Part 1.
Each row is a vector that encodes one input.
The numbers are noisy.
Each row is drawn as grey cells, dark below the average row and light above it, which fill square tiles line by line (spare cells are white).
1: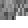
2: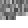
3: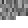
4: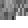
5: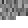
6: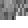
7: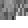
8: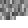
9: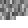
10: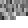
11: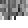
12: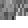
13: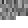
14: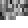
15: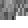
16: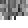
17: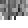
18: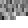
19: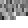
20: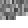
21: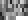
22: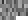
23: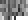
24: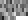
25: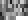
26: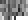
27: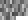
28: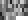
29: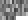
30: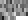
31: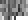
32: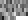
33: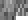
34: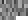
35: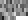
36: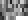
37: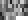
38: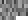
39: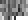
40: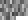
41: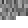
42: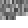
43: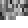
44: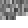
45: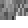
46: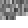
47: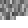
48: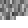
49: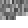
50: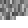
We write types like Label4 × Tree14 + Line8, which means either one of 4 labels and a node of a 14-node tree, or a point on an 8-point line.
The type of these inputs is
Line7.
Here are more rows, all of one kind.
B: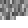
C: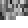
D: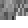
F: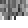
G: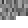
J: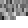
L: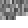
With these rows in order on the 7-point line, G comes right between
D and J.
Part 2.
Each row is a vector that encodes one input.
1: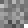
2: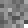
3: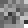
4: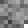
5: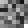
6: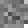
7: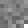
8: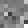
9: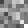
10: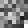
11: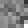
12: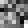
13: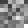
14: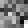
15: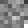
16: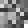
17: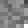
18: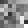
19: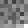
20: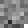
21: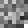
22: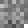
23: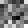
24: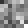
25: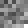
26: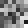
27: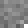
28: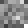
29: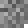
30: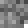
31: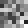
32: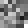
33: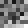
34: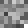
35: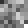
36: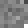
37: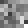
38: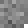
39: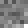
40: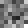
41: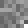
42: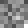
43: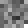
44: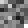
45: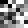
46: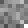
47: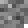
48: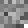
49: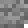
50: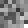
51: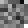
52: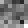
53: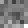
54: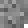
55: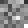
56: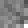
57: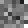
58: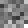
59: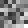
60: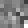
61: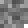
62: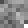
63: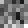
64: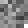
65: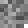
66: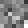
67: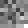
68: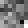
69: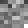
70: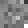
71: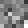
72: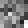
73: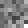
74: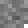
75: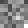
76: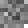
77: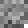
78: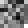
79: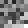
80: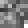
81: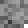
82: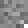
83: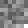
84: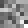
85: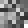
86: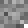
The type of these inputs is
Tree14.
